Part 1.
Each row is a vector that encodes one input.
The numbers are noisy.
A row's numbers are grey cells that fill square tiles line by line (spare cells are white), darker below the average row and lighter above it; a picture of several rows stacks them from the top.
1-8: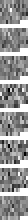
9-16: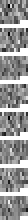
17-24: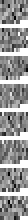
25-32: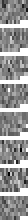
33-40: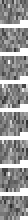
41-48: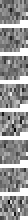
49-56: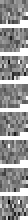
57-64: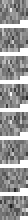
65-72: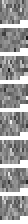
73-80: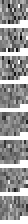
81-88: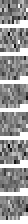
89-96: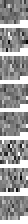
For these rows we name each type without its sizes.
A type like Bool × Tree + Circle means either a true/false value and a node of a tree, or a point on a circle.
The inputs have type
Bool × Bool × Bool × Bool + Line.
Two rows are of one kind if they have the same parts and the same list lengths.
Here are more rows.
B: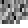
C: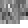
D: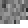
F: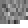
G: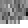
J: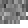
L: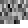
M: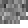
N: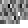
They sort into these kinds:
B, L, N
C, D, F, G, J, M

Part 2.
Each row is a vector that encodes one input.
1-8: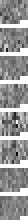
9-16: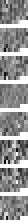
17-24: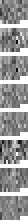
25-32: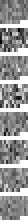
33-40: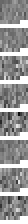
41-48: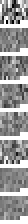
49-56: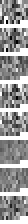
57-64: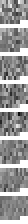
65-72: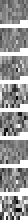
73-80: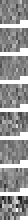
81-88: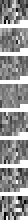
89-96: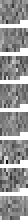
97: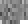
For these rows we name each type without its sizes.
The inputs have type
List(Line).
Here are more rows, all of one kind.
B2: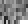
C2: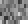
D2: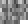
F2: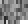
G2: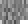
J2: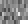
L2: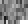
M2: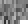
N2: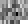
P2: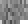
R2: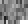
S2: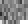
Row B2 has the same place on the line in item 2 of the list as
L2, N2, R2 and S2.
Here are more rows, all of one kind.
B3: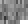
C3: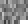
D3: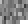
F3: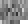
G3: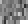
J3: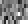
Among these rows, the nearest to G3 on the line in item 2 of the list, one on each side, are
D3 and J3.
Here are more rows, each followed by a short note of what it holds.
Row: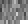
a list of one item
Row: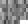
a list of two items
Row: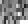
a list of two items
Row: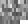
a list of two items
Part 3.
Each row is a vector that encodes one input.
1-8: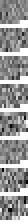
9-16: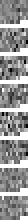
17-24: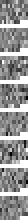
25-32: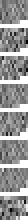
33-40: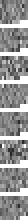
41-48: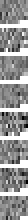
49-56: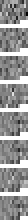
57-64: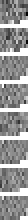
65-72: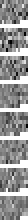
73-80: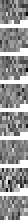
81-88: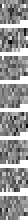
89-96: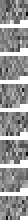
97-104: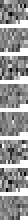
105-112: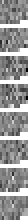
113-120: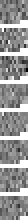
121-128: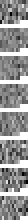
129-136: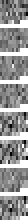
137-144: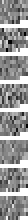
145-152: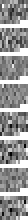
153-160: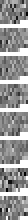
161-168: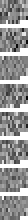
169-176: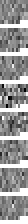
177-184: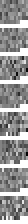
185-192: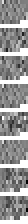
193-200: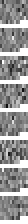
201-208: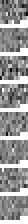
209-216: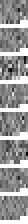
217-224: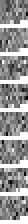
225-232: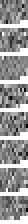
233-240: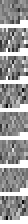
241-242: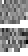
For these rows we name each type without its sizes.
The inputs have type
Bool × Bool × Bool + Line.
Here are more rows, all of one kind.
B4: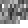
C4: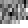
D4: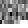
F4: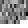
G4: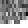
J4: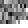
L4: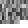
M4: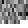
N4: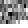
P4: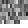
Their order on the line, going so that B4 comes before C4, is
G4, P4, M4, F4, B4, L4, D4, C4, N4, J4.
